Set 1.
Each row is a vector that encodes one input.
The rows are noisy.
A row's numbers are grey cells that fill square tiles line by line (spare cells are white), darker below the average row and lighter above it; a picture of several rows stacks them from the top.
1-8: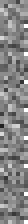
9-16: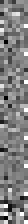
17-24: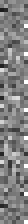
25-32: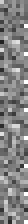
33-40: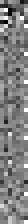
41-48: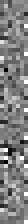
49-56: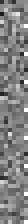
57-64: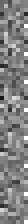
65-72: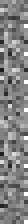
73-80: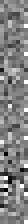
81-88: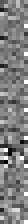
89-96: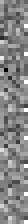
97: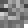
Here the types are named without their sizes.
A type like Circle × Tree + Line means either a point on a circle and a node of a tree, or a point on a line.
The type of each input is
Tree + Unit.
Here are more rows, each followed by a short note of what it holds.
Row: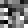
a fixed value
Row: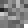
a node of a tree
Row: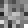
a node of a tree
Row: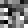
a fixed value
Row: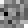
a node of a tree
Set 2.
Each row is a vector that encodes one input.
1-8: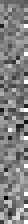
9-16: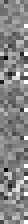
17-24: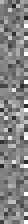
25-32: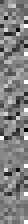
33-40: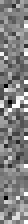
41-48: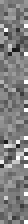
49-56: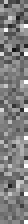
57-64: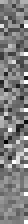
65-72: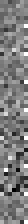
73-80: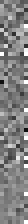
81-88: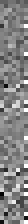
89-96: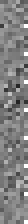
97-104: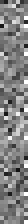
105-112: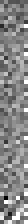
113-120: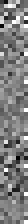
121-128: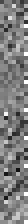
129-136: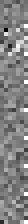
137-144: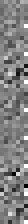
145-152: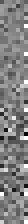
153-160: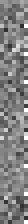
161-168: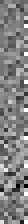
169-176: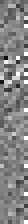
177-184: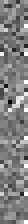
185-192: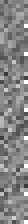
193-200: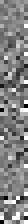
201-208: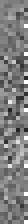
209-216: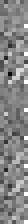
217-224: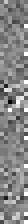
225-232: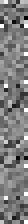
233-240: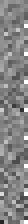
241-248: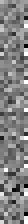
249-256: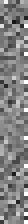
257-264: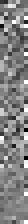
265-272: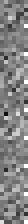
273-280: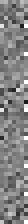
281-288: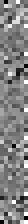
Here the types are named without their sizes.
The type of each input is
Circle.
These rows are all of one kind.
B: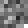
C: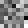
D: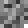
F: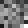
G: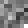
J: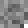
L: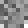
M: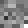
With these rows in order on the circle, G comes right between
J and L.
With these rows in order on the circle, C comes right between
B and M.
